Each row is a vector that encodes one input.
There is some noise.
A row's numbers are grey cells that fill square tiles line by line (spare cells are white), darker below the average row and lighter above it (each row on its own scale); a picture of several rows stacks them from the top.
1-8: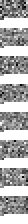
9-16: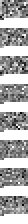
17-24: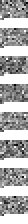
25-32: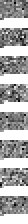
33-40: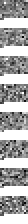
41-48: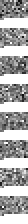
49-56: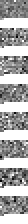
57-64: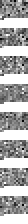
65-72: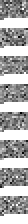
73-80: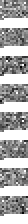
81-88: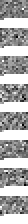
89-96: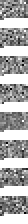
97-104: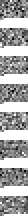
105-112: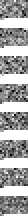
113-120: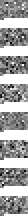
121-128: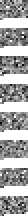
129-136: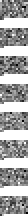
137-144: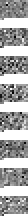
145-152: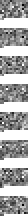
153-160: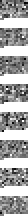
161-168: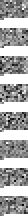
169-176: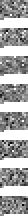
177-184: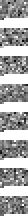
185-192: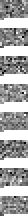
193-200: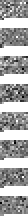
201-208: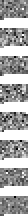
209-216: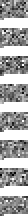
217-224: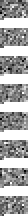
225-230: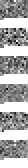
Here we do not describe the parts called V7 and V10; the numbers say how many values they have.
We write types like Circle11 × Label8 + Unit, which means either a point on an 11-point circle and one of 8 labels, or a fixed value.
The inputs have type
Bool × (Tree11 + V7) × V10.
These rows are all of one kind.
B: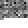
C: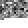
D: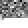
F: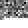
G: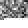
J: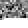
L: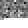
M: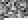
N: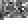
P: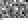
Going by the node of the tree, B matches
D, L and P.
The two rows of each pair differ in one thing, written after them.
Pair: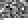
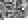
the value of V10
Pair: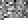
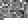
the value of V7
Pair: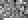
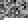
the true/false value
